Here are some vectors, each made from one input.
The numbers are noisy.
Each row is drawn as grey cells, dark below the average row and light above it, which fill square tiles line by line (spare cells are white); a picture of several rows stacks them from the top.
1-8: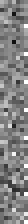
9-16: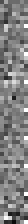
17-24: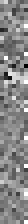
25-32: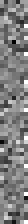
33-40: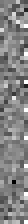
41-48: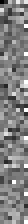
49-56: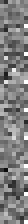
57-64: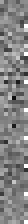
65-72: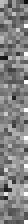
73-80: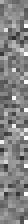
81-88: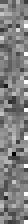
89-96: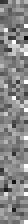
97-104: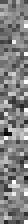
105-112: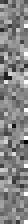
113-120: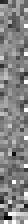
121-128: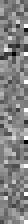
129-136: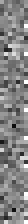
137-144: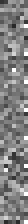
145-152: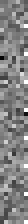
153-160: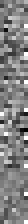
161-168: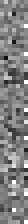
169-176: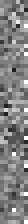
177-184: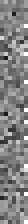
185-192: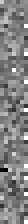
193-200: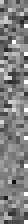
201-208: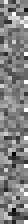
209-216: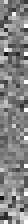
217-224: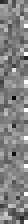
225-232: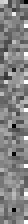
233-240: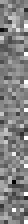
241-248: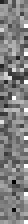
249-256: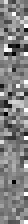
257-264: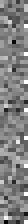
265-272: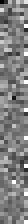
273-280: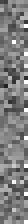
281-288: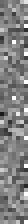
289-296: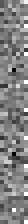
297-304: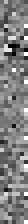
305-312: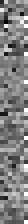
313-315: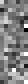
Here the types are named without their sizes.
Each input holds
either a point on a line, or three true/false values.
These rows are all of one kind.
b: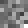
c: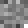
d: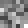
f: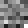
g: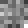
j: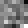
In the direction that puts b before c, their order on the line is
j, b, d, f, c, g.
